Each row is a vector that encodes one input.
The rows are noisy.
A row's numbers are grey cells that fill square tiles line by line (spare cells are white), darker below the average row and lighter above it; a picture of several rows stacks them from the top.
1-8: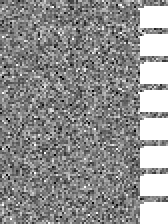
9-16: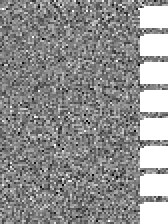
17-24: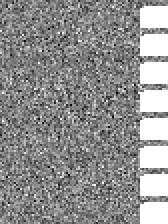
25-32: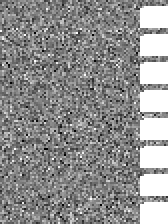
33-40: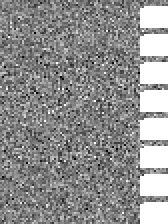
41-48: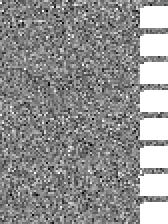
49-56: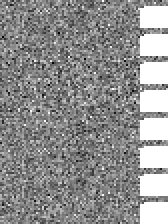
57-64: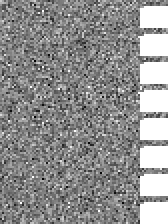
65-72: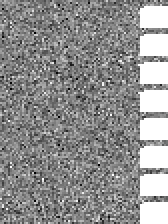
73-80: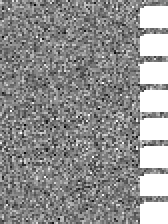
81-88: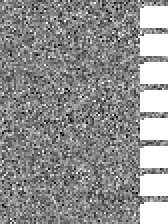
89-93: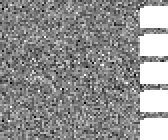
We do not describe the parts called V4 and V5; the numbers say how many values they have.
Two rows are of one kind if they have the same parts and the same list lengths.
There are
2 kinds of row.
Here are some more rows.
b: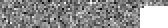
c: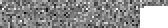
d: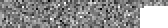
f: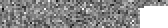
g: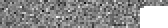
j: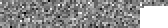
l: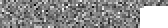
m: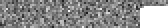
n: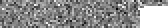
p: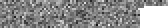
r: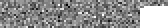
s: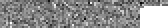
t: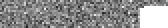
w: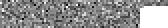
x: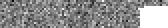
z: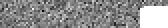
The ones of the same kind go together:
b, c, d, j, l, n, r, w
f, g, m, p, s, t, x, z

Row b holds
a point on a 6-point circle and a value of V4.
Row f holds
a true/false value, a value of V4 and a value of V5.
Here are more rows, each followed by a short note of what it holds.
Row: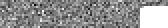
a true/false value, a value of V4 and a value of V5
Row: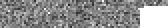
a true/false value, a value of V4 and a value of V5
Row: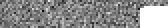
a true/false value, a value of V4 and a value of V5
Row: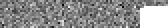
a true/false value, a value of V4 and a value of V5
